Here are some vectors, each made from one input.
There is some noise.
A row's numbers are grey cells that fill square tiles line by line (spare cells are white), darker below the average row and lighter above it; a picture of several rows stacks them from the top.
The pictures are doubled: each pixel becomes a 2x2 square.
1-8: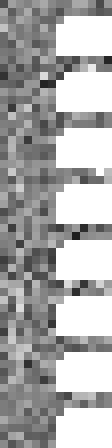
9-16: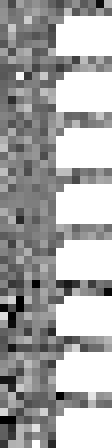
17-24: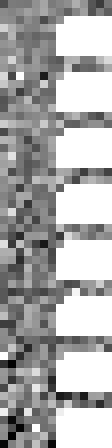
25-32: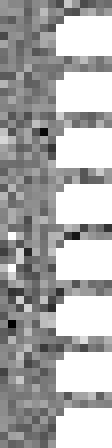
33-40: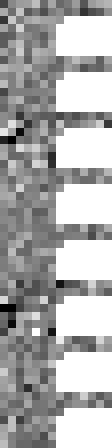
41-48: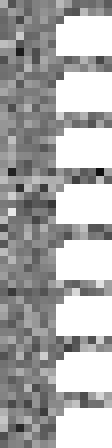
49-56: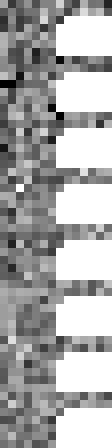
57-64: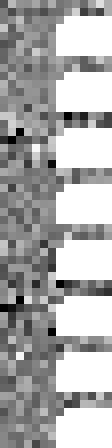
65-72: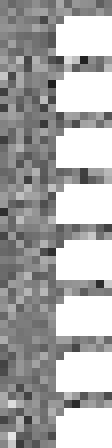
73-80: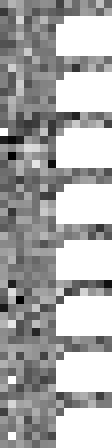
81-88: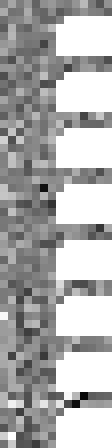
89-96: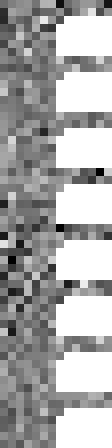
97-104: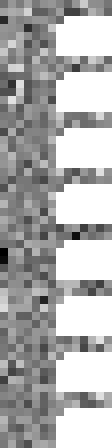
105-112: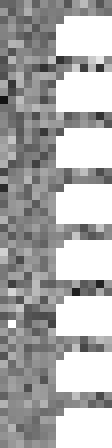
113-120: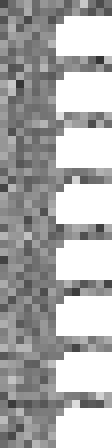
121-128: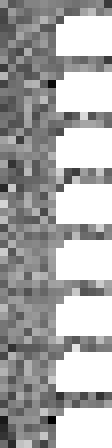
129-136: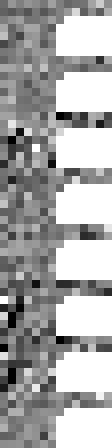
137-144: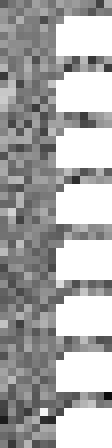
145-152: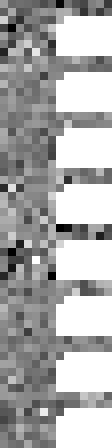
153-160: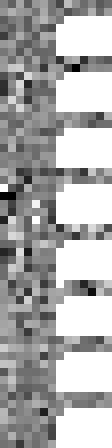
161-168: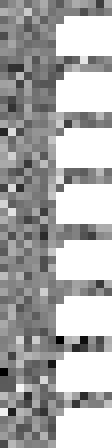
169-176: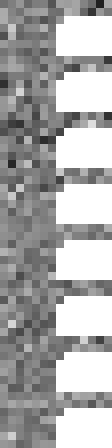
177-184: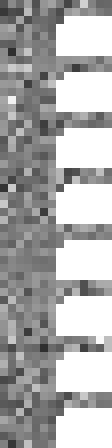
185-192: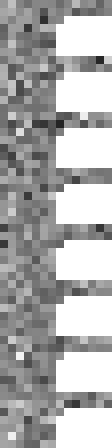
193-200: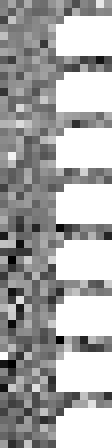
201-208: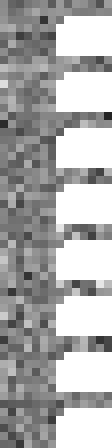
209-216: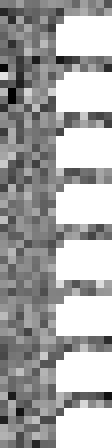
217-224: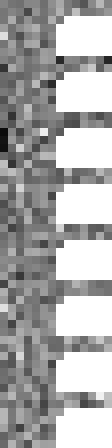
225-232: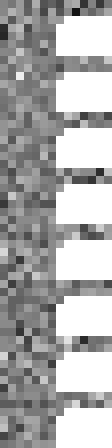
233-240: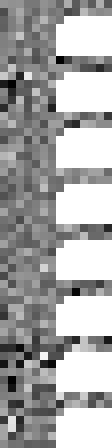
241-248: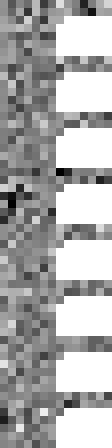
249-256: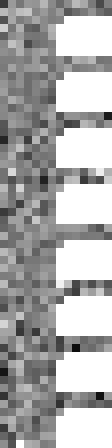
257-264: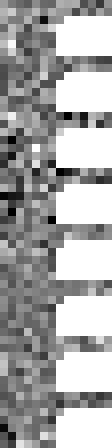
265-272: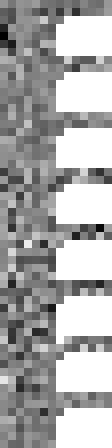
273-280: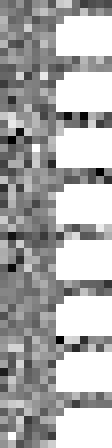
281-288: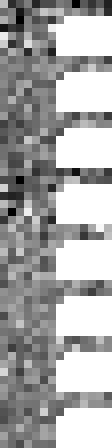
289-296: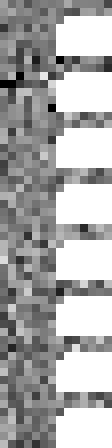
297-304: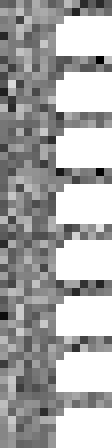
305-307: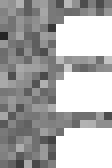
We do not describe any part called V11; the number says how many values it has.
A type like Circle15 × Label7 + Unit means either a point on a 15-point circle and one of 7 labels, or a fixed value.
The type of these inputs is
Bool × List2(V11) × Tree10 + Tree9.
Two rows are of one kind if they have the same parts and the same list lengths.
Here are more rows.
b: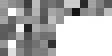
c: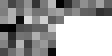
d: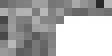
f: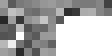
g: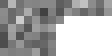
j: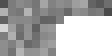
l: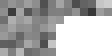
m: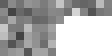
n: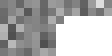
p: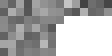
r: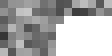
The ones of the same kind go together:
b, f, p
c
d, g, j, r
l, m, n

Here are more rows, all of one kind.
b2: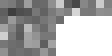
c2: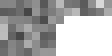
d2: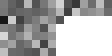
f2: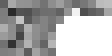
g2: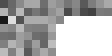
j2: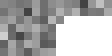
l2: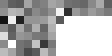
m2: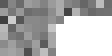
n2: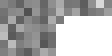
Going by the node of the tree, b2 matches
c2, d2 and n2.
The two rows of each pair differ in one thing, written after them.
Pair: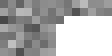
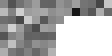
the true/false value
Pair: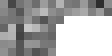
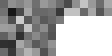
the node of the tree
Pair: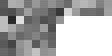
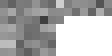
the value of V11 in item 1 of the list
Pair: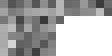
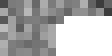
the node of the tree
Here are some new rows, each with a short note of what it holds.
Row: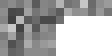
a node of a 10-node tree and a true/false value, together with a list of two items
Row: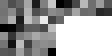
a node of a 9-node tree
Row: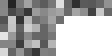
a node of a 10-node tree and a true/false value, together with the empty list
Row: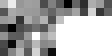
a node of a 9-node tree
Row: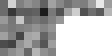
a node of a 10-node tree and a true/false value, together with the empty list
